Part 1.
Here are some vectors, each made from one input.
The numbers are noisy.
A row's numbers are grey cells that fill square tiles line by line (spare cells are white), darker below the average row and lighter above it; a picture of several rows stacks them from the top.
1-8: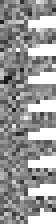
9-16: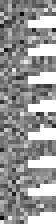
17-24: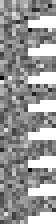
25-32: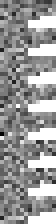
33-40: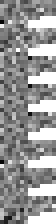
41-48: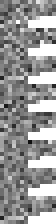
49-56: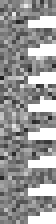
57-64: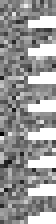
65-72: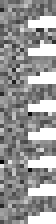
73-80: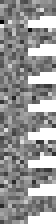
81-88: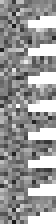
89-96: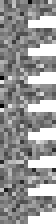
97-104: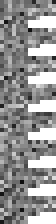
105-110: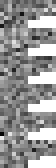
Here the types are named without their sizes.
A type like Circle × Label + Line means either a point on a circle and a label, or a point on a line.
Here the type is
Tree.
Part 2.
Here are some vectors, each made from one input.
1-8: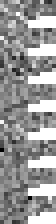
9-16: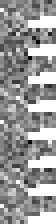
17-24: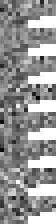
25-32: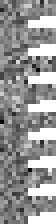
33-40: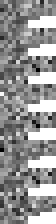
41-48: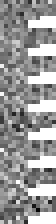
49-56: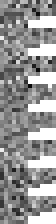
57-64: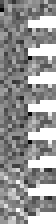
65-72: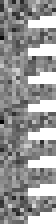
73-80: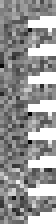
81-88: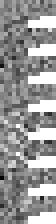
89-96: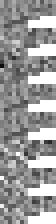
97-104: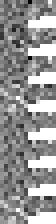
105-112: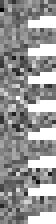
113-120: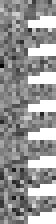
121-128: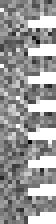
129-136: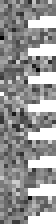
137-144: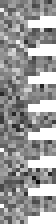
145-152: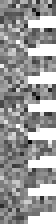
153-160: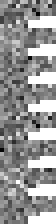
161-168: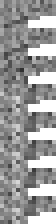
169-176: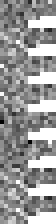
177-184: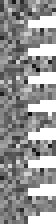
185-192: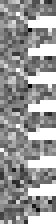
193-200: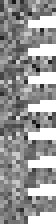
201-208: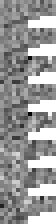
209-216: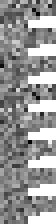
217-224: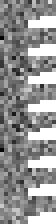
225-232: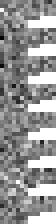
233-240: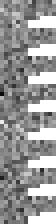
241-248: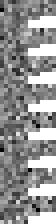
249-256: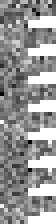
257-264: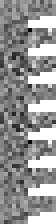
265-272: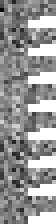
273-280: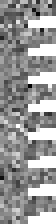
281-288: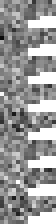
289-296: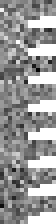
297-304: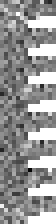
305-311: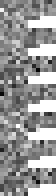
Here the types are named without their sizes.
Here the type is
Tree.
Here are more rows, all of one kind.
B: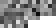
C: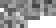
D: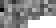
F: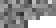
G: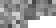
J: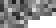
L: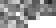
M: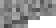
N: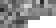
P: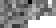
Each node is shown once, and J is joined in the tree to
D.
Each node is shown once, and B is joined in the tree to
F.
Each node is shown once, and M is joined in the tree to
F, G and N.
